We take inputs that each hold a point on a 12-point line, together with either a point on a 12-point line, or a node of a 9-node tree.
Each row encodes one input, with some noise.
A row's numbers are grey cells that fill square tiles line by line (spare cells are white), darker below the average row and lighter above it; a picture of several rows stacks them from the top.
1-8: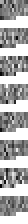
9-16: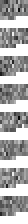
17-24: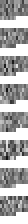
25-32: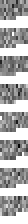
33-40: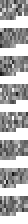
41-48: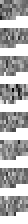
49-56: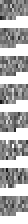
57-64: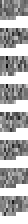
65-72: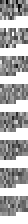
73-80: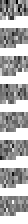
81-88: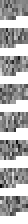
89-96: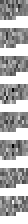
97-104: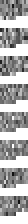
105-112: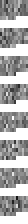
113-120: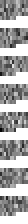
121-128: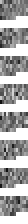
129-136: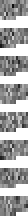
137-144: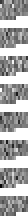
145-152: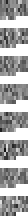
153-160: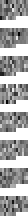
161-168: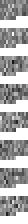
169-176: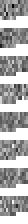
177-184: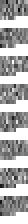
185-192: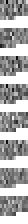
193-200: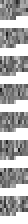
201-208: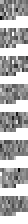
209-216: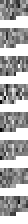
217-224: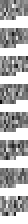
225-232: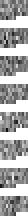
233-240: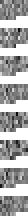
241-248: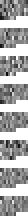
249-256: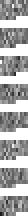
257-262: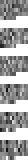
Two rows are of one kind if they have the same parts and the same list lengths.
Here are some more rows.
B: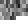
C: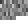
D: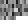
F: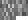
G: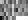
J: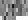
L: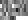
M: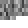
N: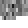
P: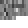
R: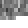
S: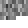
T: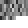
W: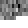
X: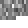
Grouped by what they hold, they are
B, C, F, G, L, S, X
D, J, M, N, P, R, T, W

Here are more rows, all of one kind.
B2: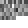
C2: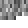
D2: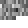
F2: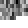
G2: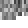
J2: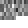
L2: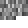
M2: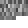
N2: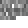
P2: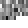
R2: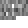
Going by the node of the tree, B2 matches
C2, G2 and J2.
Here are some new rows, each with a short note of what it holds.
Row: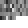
a point on each of two 12-point lines
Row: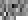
a point on each of two 12-point lines
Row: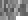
a point on each of two 12-point lines
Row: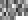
a point on a 12-point line and a node of a 9-node tree
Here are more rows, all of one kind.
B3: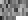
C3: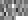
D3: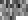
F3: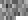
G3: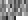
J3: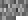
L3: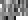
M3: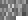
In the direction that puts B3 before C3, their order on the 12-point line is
B3, C3, M3, J3, F3, D3, L3, G3.
